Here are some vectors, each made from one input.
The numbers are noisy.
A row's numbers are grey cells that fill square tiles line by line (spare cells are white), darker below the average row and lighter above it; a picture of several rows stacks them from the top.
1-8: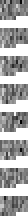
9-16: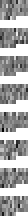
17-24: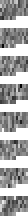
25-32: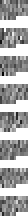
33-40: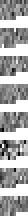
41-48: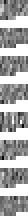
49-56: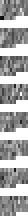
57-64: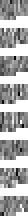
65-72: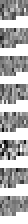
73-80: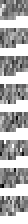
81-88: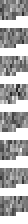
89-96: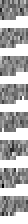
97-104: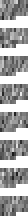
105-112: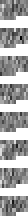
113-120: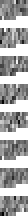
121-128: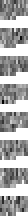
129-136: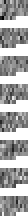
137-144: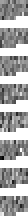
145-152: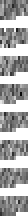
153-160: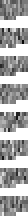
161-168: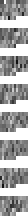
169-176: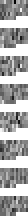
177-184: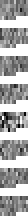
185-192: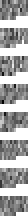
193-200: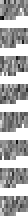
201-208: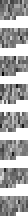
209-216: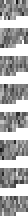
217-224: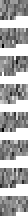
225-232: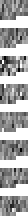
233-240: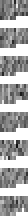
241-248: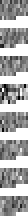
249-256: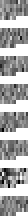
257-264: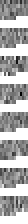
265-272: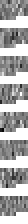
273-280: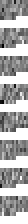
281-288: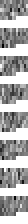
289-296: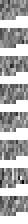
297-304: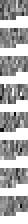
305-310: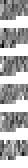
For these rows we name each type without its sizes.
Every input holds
a list of items, each a point on a line and a true/false value.
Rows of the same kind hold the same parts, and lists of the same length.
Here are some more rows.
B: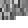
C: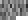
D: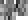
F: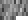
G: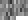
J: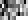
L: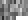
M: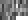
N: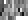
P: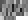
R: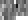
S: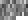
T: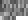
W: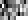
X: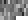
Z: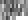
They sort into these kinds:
B, L, P, T, X, Z
C, F, G, M, R, S
D, N
J, W

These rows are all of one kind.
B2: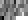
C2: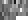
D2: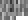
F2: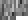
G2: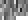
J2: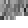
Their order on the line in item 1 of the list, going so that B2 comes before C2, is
B2, J2, G2, D2, C2, F2.
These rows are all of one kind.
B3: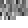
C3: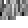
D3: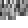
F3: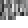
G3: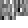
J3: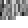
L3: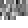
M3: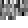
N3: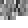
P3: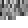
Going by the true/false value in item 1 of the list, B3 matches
L3 and N3.
